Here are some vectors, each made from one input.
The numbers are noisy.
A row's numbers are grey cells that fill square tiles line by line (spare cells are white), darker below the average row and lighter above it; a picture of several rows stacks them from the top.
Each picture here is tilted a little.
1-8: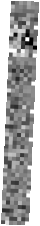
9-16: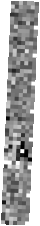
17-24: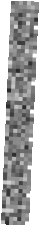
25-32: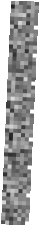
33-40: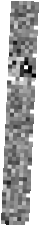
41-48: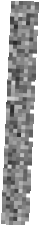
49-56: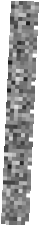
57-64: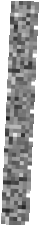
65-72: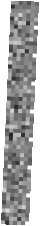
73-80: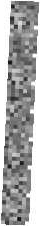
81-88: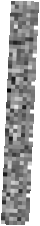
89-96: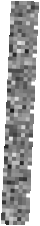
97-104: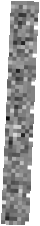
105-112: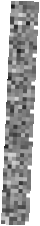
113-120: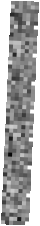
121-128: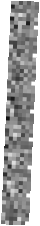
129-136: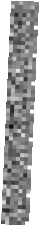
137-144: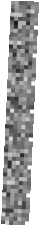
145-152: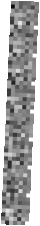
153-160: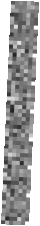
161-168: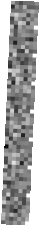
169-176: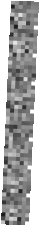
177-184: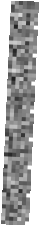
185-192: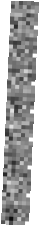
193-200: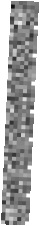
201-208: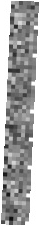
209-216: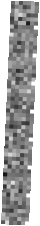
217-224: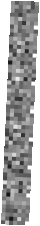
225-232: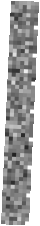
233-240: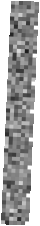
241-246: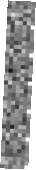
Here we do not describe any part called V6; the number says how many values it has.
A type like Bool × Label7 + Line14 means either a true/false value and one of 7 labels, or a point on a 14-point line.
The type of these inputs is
List2(Bool × V6).
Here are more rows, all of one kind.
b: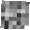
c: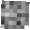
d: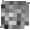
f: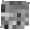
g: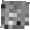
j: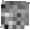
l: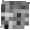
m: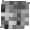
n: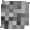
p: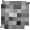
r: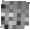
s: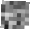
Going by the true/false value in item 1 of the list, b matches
c, n and p.
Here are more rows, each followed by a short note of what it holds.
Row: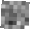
a list of two items
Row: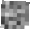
a list of one item
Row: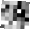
the empty list
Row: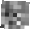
a list of two items
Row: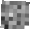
a list of one item
